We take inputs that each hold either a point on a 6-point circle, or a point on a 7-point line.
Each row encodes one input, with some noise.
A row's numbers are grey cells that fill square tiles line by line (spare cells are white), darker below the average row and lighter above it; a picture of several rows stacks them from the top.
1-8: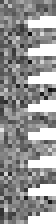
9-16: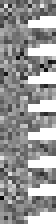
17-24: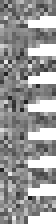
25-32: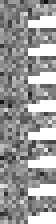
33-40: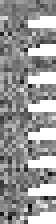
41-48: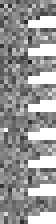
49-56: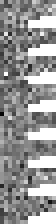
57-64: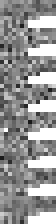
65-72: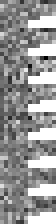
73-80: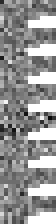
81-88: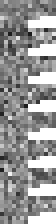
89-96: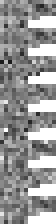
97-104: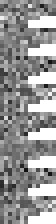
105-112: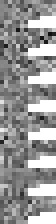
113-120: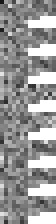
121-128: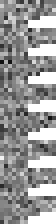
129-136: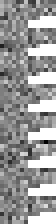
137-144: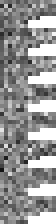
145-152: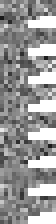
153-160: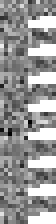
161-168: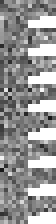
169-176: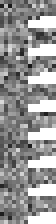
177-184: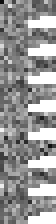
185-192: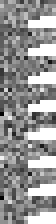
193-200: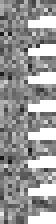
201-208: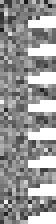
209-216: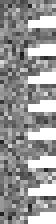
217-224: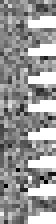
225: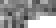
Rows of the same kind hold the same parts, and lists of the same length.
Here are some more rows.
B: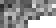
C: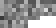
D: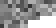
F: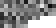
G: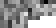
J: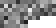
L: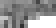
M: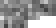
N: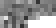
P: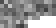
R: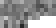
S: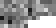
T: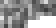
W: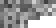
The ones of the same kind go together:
B, C, D, F, G, J, S, W
L, M, N, P, R, T

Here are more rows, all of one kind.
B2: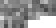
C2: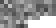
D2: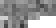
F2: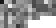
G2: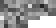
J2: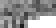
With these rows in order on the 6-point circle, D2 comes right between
B2 and J2.
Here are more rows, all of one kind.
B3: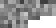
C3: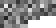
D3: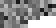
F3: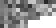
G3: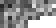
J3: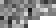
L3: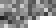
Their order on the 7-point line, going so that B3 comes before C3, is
L3, J3, B3, F3, G3, C3, D3.
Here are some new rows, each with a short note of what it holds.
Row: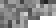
a point on a 7-point line
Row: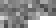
a point on a 6-point circle
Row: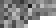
a point on a 7-point line
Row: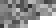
a point on a 7-point line
